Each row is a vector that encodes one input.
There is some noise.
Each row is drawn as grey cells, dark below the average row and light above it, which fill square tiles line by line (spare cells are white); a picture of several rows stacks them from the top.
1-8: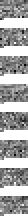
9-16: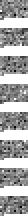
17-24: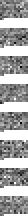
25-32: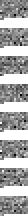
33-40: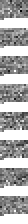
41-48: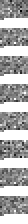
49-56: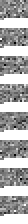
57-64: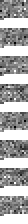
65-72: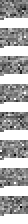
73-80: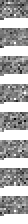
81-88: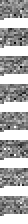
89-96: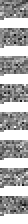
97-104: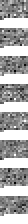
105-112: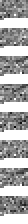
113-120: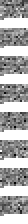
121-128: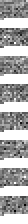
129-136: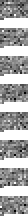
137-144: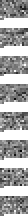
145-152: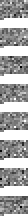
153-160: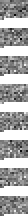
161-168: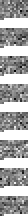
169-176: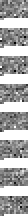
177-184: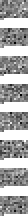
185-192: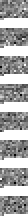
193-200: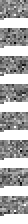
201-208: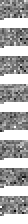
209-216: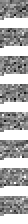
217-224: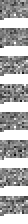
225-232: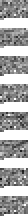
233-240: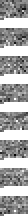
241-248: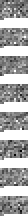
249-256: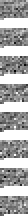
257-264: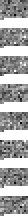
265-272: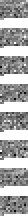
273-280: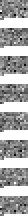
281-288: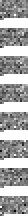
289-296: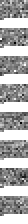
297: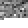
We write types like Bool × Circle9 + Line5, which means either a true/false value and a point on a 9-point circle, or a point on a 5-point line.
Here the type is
Bool × (Circle13 + Line15).
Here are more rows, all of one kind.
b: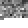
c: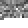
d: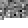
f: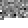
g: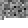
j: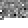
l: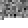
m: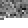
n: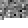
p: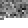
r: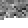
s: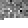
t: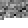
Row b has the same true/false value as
c and s.
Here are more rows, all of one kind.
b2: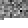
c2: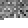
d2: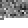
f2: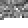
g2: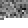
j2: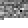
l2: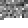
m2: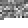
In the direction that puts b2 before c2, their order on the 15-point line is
m2, f2, l2, j2, b2, c2, g2, d2.
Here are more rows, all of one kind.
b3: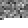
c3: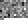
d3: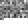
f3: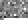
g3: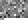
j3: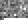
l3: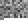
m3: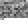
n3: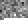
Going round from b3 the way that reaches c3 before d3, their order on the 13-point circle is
b3, n3, c3, d3, l3, j3, f3, m3, g3.
